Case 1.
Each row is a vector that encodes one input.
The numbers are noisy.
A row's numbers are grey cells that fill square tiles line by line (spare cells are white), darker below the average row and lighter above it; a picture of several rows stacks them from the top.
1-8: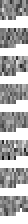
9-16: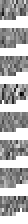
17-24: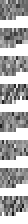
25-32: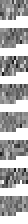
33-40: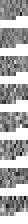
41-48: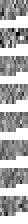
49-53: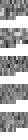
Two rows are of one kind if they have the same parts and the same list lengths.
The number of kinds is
2.
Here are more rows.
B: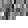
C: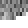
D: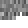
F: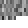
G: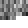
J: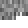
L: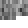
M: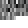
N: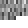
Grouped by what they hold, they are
B, C, F, N
D, G, J, L, M

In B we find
a node of an 8-node tree.
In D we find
a point on a 6-point line.
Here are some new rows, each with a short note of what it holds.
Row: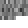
a point on a 6-point line
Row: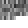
a point on a 6-point line
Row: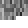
a node of an 8-node tree
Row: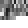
a node of an 8-node tree
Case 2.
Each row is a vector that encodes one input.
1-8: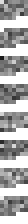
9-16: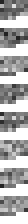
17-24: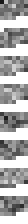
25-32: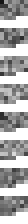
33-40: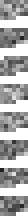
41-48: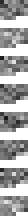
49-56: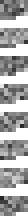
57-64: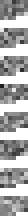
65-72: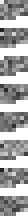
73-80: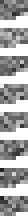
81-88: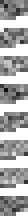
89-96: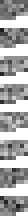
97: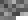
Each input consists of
either a point on a 6-point circle, or a point on an 8-point circle.
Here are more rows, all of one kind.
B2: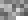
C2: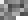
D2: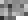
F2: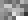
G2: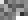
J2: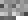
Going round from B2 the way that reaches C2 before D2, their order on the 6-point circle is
B2, G2, C2, D2, J2, F2.
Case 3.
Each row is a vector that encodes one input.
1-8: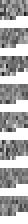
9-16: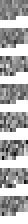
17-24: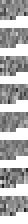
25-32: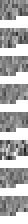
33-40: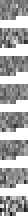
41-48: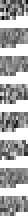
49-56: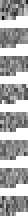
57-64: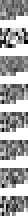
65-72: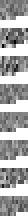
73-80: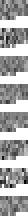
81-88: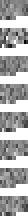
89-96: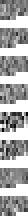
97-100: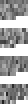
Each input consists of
a true/false value, together with either a point on a 9-point circle, or a fixed value.
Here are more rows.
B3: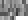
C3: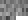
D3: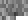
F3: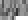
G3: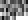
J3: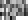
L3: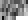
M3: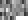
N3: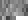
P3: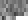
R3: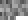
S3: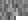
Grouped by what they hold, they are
B3, F3
C3, D3, G3, J3, L3, M3, N3, P3, R3, S3

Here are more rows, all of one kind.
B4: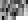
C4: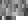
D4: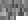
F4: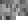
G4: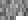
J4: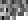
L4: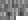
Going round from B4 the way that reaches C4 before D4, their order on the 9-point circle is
B4, G4, C4, F4, J4, D4, L4.
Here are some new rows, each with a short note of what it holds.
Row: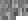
a point on a 9-point circle and a true/false value
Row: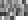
a true/false value
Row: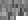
a point on a 9-point circle and a true/false value
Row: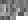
a point on a 9-point circle and a true/false value
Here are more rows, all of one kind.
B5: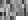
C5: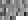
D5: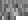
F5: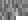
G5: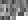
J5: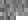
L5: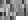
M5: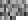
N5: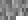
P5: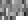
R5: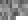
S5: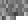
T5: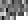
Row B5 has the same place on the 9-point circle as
G5 and L5.
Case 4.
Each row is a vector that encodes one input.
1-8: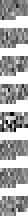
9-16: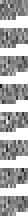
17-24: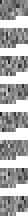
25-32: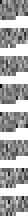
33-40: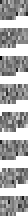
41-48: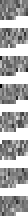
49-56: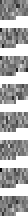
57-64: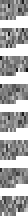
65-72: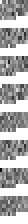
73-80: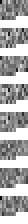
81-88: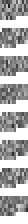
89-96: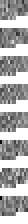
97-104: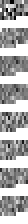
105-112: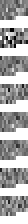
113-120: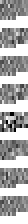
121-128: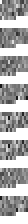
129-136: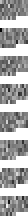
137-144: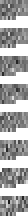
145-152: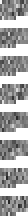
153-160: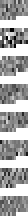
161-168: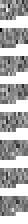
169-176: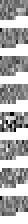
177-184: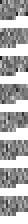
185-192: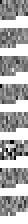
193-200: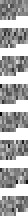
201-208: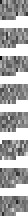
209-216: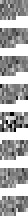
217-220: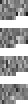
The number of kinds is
3.
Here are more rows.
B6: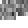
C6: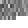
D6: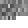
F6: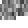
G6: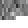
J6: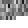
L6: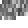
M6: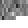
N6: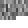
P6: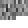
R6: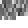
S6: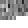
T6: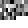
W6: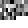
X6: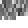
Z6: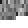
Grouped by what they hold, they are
B6, C6, D6, F6, L6, N6, P6, R6, X6
G6, J6, M6, S6, Z6
T6, W6

